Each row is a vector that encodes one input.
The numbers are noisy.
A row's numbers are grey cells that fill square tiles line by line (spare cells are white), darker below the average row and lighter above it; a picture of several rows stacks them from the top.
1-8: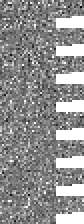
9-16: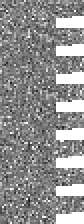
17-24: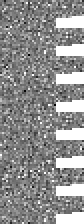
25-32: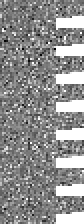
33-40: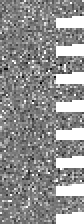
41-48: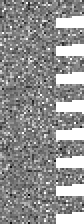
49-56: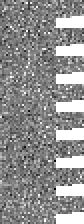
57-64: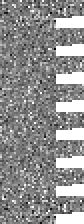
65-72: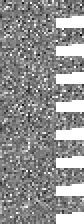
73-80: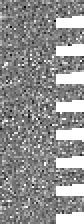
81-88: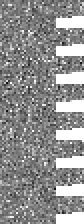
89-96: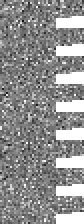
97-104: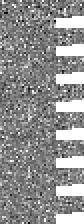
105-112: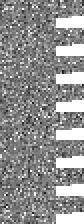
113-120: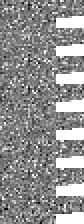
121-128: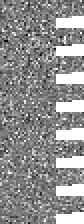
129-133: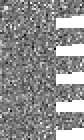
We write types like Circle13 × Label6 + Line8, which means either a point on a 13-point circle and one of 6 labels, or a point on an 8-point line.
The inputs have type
Label5 × Line5 + List2(Line6).
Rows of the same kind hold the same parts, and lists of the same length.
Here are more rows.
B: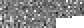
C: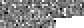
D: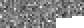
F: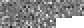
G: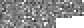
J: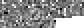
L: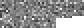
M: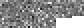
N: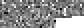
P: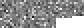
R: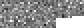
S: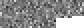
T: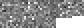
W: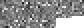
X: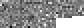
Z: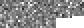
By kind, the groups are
B, D, R, S, T, Z
C, J, N
F, G, L, M, P, X
W

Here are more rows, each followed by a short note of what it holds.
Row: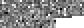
the empty list
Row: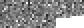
one of 5 labels and a point on a 5-point line
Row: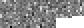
a list of two items
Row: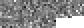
a list of two items
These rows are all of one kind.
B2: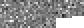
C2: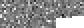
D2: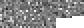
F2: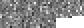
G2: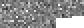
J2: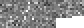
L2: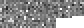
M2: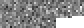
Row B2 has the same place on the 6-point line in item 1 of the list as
G2 and J2.
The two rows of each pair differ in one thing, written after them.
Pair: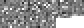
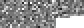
the place on the 5-point line
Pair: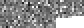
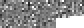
the place on the 5-point line
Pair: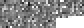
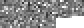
the label
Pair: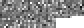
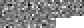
the label
